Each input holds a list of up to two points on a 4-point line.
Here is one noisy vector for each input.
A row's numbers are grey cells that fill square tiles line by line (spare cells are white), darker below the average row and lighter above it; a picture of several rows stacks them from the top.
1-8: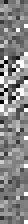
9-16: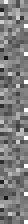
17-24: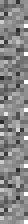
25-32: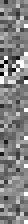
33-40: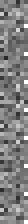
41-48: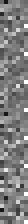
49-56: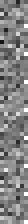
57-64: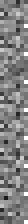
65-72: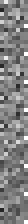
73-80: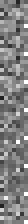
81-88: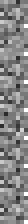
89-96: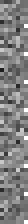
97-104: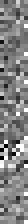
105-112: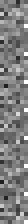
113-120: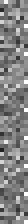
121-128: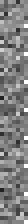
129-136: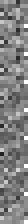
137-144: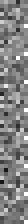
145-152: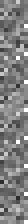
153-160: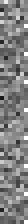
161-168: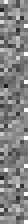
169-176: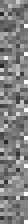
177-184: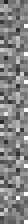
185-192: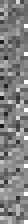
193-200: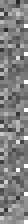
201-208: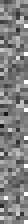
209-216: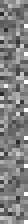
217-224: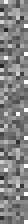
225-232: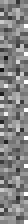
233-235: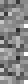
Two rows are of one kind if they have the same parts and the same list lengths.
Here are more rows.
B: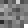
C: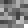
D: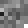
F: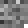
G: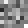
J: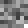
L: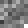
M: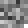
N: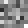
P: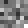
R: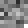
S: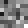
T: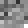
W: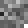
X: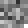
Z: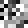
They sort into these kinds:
B, C, D, F, J, L, P, S, W
G, M, N, R, T, X
Z

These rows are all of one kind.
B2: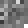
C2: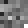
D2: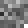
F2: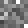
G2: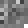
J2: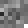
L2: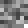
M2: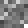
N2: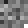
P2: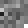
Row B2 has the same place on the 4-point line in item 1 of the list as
G2, J2 and P2.
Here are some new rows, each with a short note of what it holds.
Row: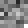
a list of one item
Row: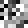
the empty list
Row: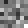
a list of two items
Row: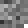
a list of two items
